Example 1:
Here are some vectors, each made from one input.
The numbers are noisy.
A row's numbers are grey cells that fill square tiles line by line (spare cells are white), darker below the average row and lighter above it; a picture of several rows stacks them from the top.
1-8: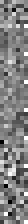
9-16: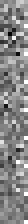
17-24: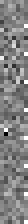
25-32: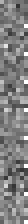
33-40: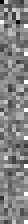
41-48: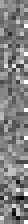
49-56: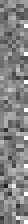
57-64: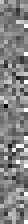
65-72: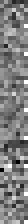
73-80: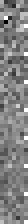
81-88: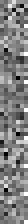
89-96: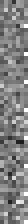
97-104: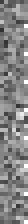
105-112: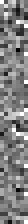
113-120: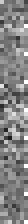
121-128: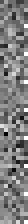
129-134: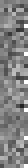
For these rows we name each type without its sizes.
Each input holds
a list of points on a circle.
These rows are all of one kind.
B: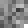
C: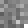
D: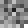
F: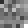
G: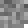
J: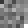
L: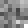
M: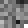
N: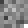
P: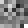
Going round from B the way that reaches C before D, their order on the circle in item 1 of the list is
B, M, C, G, D, L, F, J, P, N.
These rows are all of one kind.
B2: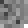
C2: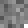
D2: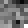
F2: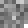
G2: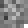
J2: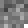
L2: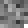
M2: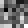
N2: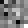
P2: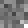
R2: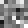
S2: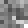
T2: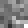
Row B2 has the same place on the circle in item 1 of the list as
M2 and S2.
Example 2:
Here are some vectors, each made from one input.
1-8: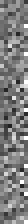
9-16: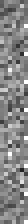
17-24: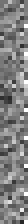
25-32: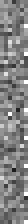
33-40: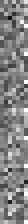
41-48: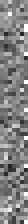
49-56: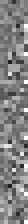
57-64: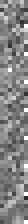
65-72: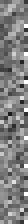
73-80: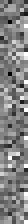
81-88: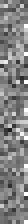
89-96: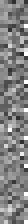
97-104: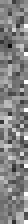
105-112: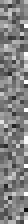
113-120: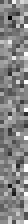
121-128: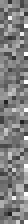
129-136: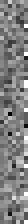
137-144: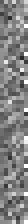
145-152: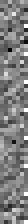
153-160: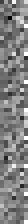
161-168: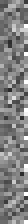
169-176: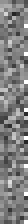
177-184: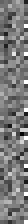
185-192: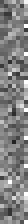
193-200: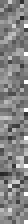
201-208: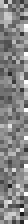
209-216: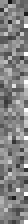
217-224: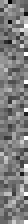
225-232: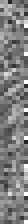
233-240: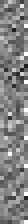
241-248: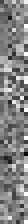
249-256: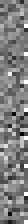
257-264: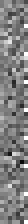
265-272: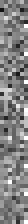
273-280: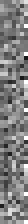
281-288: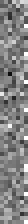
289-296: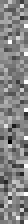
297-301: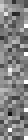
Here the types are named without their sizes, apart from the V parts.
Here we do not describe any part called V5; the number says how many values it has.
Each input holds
either a point on a circle, or a true/false value and a value of V5.
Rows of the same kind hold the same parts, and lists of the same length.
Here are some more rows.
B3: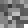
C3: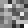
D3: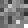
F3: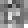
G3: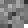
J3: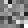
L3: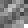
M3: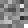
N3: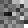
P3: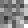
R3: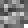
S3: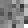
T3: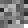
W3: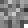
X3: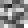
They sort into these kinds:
B3, F3, N3, P3, S3, W3, X3
C3, D3, G3, J3, L3, M3, R3, T3

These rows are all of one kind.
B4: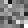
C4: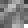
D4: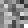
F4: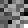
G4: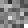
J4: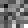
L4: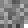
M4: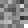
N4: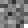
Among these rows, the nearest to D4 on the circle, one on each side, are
G4 and M4.
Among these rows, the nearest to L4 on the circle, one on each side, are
M4 and N4.
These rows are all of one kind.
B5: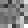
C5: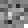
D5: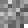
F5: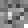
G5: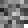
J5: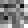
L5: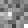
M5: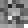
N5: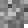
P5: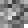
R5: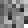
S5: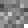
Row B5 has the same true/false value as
J5 and R5.
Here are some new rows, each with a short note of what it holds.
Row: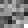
a point on a circle
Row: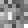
a true/false value and a value of V5
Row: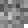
a true/false value and a value of V5
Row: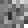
a true/false value and a value of V5
